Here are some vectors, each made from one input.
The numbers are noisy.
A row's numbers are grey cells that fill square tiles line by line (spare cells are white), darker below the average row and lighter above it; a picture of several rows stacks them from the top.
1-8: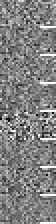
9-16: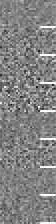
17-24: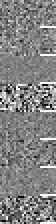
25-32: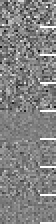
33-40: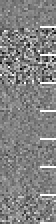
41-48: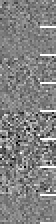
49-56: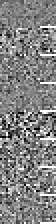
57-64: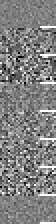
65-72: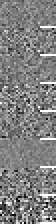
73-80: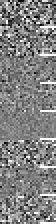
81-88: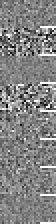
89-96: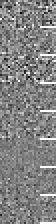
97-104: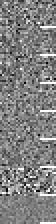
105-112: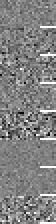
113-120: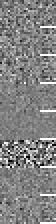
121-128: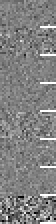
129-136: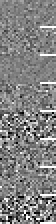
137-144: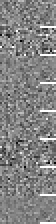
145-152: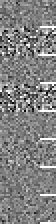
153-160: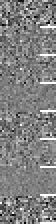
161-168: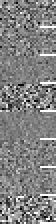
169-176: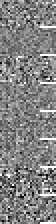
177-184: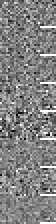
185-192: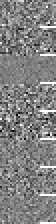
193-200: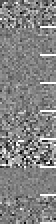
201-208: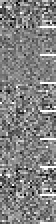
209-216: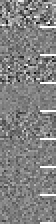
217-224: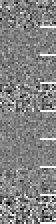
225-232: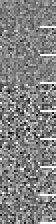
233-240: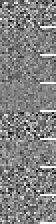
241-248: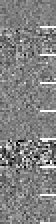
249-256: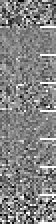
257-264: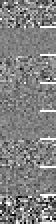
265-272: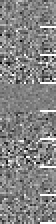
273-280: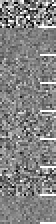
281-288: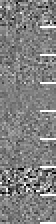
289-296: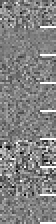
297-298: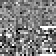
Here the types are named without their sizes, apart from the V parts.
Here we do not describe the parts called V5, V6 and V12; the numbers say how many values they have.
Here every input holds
a point on a line, together with either a point on a line and a value of V12, or a node of a tree, a value of V5 and a value of V6.
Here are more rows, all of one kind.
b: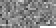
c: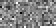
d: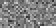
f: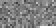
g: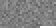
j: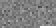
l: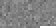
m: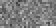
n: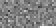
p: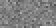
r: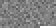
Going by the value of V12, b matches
f, g and r.
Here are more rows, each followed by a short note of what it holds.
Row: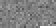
a point on a line, a node of a tree, a value of V5 and a value of V6
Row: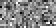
a point on each of two lines and a value of V12
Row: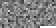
a point on a line, a node of a tree, a value of V5 and a value of V6
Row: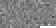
a point on a line, a node of a tree, a value of V5 and a value of V6
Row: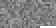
a point on a line, a node of a tree, a value of V5 and a value of V6
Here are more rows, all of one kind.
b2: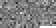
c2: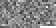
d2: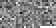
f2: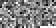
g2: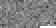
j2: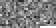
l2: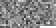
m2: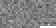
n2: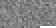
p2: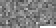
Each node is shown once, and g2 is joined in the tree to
f2 and l2.
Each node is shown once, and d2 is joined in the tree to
b2 and p2.
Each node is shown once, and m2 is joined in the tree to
c2.
